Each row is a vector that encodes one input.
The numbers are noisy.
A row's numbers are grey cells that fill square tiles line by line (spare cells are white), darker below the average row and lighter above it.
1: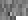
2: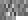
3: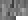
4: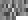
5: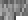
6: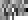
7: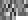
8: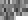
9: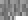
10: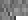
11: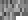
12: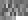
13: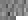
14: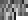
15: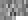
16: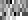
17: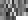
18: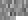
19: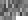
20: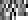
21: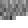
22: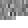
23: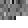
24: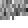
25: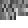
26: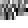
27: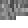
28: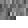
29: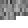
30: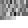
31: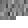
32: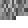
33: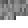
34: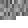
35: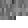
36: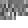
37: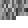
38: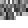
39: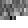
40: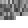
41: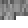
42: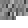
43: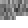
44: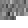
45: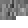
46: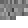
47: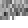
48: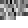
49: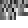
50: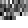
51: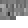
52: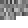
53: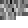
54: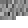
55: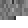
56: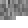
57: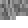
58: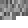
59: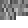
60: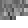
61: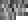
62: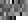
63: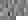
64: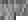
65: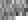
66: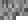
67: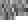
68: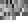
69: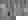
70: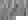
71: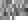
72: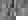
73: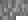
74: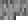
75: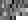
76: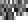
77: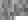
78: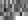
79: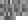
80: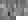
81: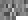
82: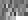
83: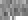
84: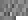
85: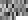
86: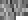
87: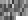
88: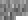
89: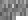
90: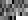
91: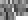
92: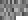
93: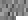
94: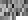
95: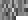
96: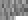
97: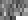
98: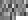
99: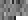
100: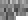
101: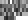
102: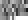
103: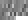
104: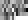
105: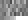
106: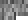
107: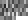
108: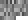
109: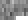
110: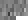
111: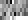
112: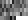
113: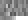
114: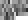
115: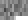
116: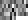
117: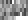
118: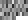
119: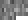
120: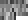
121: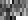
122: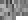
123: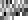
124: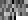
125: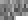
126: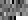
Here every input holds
either two labels (each one of 5), or a point on an 8-point line.
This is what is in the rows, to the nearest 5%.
About 45% of them hold two labels (each one of 5). The rest hold a point on an 8-point line.
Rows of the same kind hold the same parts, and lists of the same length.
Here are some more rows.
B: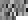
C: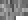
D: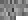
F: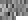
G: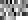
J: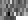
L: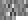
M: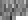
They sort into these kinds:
B, C, D, F, G, J
L, M

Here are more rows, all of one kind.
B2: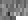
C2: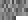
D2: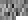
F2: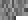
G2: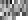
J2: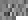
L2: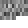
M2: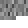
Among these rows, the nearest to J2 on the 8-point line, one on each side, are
L2 and M2.
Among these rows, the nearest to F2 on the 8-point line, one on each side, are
C2 and L2.
